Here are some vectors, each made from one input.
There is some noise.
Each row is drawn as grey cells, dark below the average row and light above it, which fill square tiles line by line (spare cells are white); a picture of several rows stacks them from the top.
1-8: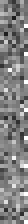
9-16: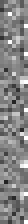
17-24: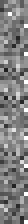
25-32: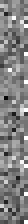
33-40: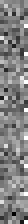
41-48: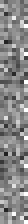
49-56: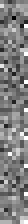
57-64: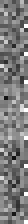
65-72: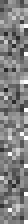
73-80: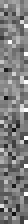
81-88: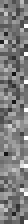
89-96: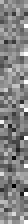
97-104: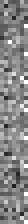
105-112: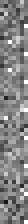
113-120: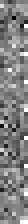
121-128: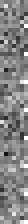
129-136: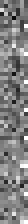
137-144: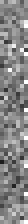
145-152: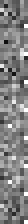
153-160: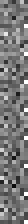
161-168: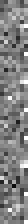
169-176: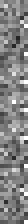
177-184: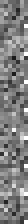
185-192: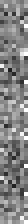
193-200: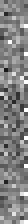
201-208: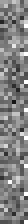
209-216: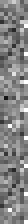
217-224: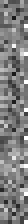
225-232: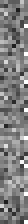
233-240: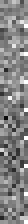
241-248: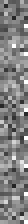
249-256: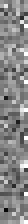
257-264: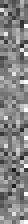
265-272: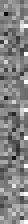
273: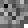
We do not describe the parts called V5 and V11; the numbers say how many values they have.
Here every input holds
either a value of V5 and a value of V11, or a list of up to three points on a 7-point line.
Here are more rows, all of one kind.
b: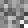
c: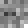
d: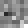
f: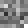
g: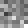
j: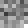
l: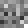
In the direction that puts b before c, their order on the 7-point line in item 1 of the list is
f, l, b, c, j, d, g.
